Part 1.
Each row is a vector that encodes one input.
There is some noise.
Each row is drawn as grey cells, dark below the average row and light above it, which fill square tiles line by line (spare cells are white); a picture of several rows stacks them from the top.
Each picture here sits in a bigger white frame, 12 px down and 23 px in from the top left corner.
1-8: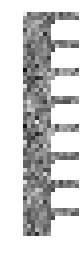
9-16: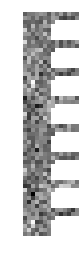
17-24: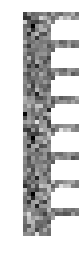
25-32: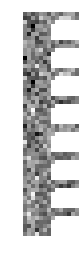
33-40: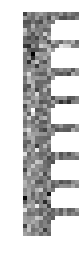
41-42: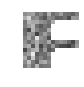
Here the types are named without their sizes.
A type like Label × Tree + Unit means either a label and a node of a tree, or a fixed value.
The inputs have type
Bool × Line.
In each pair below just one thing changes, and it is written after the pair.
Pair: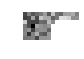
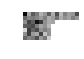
the true/false value
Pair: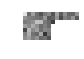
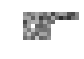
the true/false value
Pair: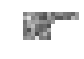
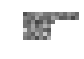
the place on the line
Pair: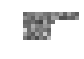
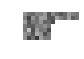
the true/false value
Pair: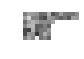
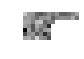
the true/false value
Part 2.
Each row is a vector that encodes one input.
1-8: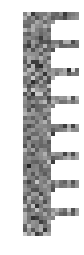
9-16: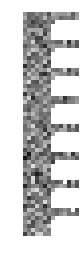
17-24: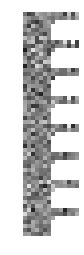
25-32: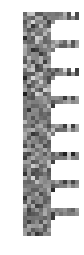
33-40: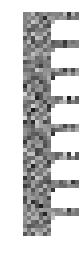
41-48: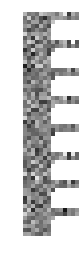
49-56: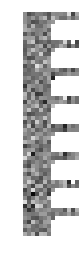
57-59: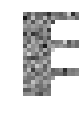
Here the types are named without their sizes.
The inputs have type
Bool × Bool × Bool + Line × Line + Unit.
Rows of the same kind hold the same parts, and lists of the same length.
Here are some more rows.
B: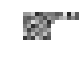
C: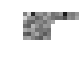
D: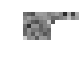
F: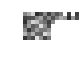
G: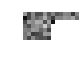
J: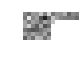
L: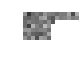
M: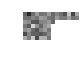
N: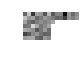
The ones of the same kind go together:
B, F, J
C, N
D, G, L, M

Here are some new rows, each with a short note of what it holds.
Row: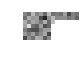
a point on each of two lines
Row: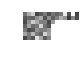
a point on each of two lines
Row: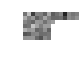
a fixed value
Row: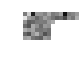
a fixed value
